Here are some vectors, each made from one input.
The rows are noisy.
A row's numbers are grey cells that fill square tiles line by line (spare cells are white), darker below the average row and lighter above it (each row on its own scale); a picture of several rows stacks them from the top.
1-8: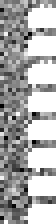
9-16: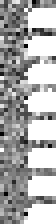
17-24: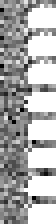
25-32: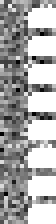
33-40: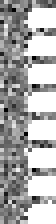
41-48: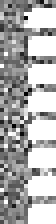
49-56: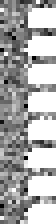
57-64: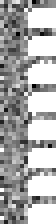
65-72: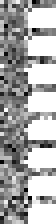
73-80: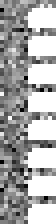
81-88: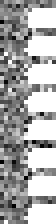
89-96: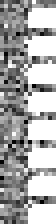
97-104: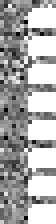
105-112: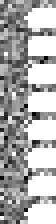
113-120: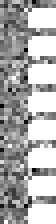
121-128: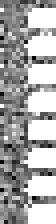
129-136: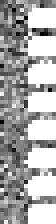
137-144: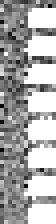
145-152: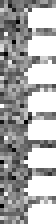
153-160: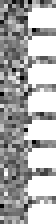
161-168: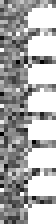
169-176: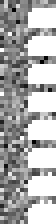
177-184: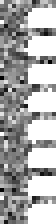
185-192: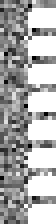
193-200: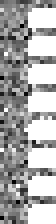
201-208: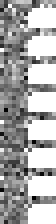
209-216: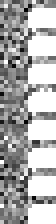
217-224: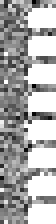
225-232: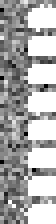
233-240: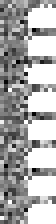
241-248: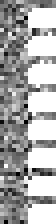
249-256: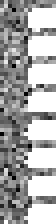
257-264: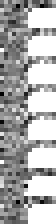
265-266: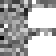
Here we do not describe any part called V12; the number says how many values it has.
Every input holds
a true/false value, together with either a point on a 14-point line, or a value of V12.
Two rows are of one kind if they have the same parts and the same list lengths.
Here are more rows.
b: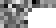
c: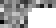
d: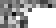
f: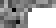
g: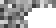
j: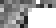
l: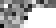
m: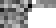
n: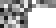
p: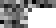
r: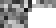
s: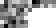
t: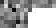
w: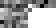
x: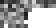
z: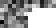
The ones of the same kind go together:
b, g, s
c, d, f, j, l, m, n, p, r, t, w, x, z

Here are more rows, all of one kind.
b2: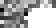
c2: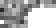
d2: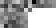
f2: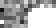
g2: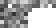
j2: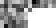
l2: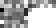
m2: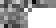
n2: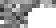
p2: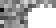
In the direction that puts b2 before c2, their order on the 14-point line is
g2, b2, l2, m2, n2, d2, c2, f2, j2, p2.
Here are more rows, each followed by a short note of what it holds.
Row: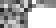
a true/false value and a value of V12
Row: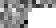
a point on a 14-point line and a true/false value
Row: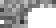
a point on a 14-point line and a true/false value
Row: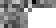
a point on a 14-point line and a true/false value
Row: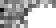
a point on a 14-point line and a true/false value
